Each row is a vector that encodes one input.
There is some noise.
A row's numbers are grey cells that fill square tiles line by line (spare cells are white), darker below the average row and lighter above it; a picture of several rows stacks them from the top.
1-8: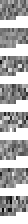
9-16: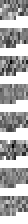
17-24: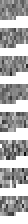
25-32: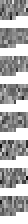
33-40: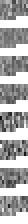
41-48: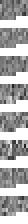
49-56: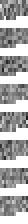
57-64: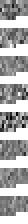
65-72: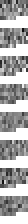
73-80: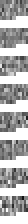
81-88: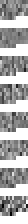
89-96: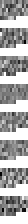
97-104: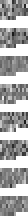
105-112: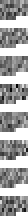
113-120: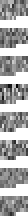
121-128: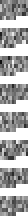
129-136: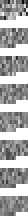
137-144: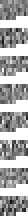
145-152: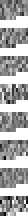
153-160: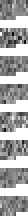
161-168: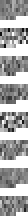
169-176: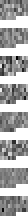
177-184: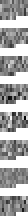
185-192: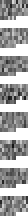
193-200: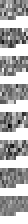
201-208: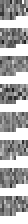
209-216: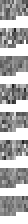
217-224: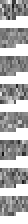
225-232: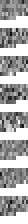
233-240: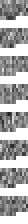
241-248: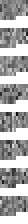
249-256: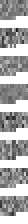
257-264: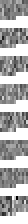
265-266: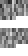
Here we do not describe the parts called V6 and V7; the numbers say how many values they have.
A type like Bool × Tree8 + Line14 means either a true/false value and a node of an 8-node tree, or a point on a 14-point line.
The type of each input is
(Bool × Bool × Bool + V6) × V7 + List3(Line8).
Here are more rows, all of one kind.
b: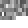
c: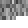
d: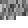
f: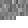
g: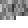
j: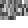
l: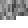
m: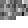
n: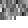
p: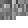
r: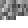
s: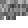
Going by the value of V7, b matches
c, j, m and s.
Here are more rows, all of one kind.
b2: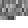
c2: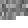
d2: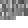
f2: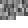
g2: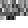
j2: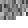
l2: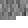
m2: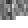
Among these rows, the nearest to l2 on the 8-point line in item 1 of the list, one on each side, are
c2 and j2.
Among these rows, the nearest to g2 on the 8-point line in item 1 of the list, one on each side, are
b2 and f2.
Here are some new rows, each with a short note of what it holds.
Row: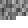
the empty list
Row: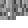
a value of V6 and a value of V7
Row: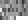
a value of V6 and a value of V7
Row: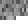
a list of one item
